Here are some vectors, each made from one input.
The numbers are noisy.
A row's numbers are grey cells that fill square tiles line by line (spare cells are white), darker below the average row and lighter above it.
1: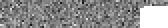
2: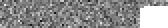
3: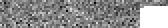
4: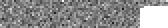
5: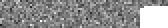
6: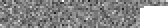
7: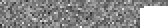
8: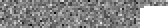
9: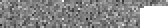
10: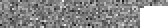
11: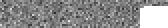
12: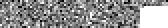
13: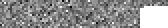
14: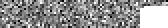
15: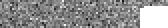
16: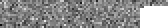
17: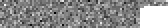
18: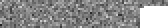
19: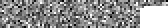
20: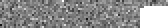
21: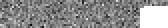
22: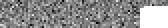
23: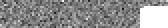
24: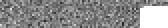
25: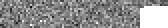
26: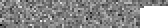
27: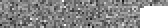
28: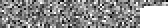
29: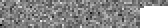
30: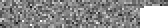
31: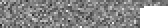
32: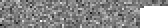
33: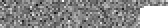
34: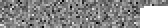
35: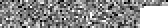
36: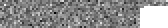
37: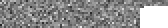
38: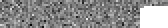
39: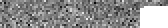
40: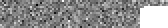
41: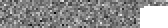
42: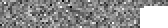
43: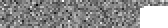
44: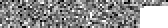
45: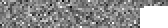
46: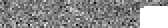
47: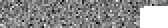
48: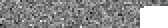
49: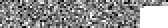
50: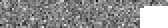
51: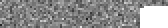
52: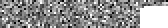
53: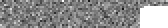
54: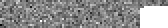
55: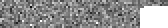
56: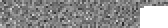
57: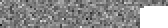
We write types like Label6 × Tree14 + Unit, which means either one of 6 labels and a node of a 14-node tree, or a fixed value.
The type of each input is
Bool × (Tree8 + Unit).
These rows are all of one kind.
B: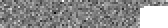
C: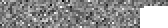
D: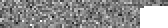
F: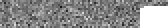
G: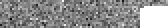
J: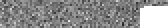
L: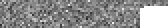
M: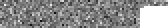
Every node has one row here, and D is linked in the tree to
F.
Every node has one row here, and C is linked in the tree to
L.
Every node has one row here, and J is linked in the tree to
B, F and L.
